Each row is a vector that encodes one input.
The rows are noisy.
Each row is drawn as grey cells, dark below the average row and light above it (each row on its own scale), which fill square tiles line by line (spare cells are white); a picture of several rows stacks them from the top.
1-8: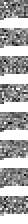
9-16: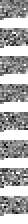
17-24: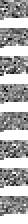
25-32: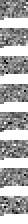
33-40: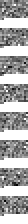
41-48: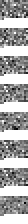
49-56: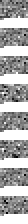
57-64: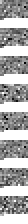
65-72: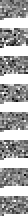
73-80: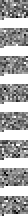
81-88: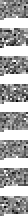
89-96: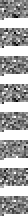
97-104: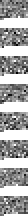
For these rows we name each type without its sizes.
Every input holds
either a point on a line, or a node of a tree.
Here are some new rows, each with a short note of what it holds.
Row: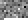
a point on a line
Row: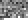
a point on a line
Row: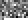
a node of a tree
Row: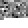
a node of a tree
